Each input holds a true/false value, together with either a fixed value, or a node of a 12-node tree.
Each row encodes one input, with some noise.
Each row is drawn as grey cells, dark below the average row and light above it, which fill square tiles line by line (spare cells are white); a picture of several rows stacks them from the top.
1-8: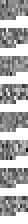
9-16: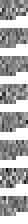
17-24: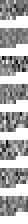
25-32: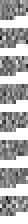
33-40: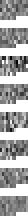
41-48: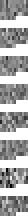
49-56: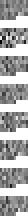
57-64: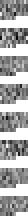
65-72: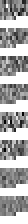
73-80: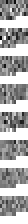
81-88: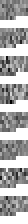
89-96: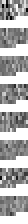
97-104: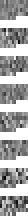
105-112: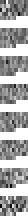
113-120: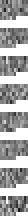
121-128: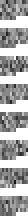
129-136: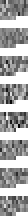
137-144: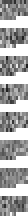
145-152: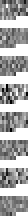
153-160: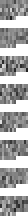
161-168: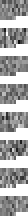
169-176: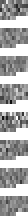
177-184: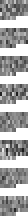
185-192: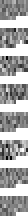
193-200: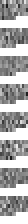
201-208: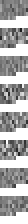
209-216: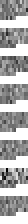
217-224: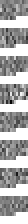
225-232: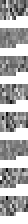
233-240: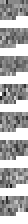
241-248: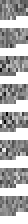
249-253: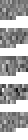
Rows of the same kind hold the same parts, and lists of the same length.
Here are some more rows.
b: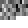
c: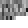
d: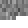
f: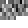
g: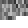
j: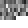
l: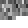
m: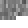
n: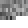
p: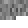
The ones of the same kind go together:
b, c, f
d, g, j, l, m, n, p

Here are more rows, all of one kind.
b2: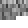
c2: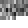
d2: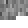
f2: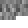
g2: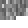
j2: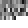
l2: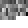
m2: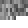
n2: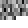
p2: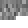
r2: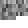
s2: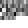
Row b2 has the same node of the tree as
c2 and d2.
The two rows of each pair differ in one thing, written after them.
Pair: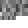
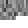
the node of the tree
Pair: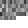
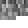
the node of the tree
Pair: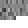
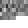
the node of the tree
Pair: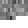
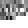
the node of the tree
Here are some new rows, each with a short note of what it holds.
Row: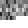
a node of a 12-node tree and a true/false value
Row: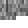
a node of a 12-node tree and a true/false value
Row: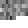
a true/false value
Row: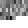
a true/false value
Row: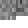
a true/false value
